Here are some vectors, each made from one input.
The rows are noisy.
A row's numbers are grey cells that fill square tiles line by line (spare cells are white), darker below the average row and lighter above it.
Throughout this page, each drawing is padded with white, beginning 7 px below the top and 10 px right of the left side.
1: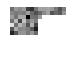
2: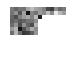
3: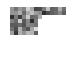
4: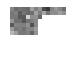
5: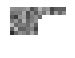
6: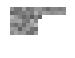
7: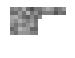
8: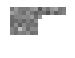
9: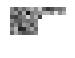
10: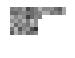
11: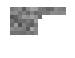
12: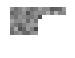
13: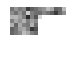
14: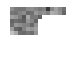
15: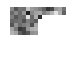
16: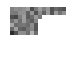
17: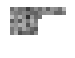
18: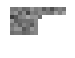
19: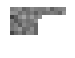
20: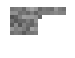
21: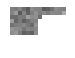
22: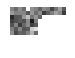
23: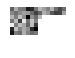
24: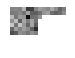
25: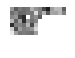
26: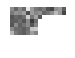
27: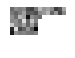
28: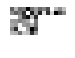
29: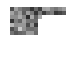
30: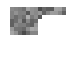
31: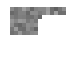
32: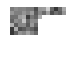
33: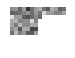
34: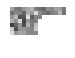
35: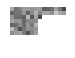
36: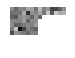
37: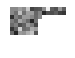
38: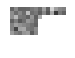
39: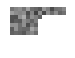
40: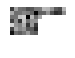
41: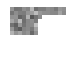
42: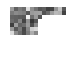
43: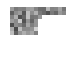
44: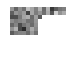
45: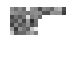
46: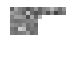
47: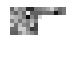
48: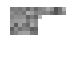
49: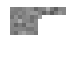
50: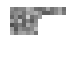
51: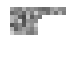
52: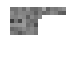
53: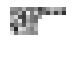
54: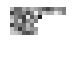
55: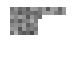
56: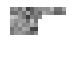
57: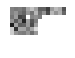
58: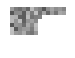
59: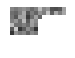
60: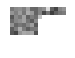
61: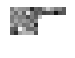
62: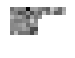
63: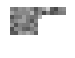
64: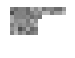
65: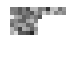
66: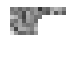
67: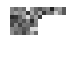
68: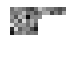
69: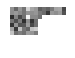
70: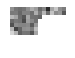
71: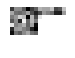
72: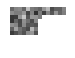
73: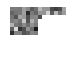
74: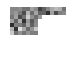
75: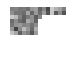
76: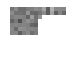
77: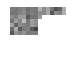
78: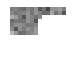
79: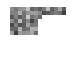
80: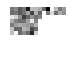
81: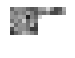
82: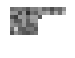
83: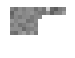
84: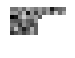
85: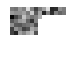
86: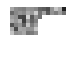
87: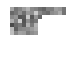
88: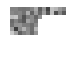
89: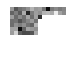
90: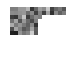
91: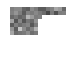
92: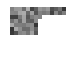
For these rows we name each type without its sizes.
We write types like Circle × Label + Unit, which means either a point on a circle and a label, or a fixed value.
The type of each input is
Bool × Line + Tree.
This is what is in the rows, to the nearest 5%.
About 50% of them hold a point on a line and a true/false value. The rest hold a node of a tree.
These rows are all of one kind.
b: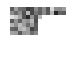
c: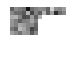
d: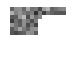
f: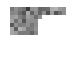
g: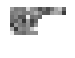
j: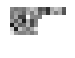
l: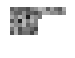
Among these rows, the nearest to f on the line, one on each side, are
c and j.
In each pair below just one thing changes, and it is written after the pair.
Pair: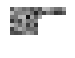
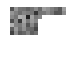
the place on the line
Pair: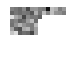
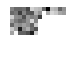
the place on the line
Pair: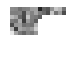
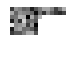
the true/false value
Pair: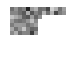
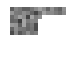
the true/false value
